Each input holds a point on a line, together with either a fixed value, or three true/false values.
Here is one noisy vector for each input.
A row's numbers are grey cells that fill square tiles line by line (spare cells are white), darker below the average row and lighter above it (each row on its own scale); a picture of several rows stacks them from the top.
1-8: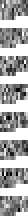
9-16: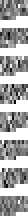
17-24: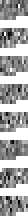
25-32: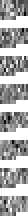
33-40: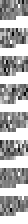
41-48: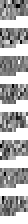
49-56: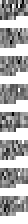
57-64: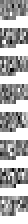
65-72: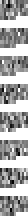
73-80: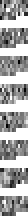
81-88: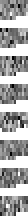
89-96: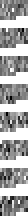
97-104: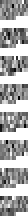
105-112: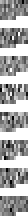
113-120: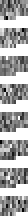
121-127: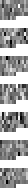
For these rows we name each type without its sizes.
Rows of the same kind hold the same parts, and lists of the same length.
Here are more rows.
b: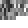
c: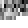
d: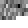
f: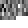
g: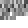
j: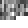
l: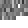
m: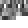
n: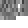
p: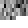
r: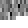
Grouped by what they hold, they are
b, f, l, m, n
c, d, g, j, p, r

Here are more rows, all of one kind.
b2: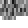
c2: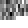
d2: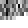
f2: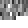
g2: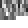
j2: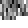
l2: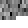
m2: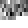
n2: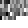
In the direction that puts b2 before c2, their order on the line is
n2, f2, m2, b2, j2, l2, g2, c2, d2.
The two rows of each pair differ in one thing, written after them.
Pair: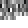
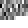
one of the three true/false values
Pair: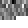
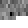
one of the three true/false values
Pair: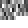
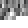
one of the three true/false values
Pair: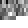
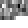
one of the three true/false values
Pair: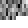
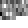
one of the three true/false values
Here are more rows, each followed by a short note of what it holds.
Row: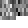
a point on a line and three true/false values
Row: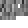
a point on a line
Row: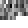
a point on a line
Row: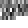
a point on a line and three true/false values
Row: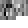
a point on a line
